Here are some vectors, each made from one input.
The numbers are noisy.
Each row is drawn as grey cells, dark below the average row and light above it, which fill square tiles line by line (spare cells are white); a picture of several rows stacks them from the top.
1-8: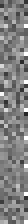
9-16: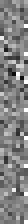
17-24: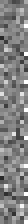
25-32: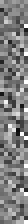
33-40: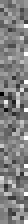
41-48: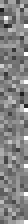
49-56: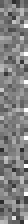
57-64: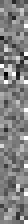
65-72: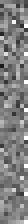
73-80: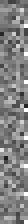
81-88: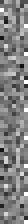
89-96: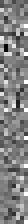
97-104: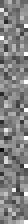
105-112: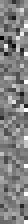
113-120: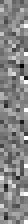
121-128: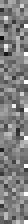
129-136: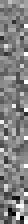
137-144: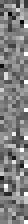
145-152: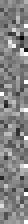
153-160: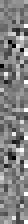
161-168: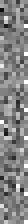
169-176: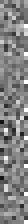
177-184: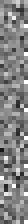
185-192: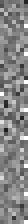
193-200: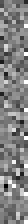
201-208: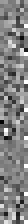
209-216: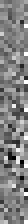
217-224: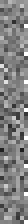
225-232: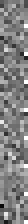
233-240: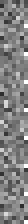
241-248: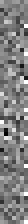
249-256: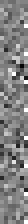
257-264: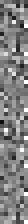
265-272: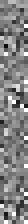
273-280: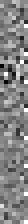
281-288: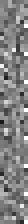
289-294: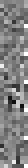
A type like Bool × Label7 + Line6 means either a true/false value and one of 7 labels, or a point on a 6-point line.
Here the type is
(Bool × Bool × Bool × Bool + Unit) × Line14.
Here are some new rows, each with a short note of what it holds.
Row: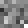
a point on a 14-point line
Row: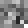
a point on a 14-point line
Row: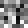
a point on a 14-point line
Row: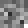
a point on a 14-point line and four true/false values
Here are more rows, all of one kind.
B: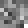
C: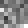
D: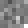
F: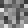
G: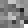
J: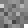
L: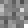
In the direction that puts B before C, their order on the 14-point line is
G, J, D, L, B, C, F.
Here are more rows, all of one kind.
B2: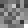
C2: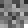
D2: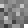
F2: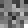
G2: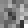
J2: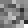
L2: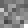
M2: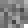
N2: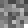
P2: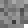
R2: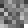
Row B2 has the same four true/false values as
L2 and P2.
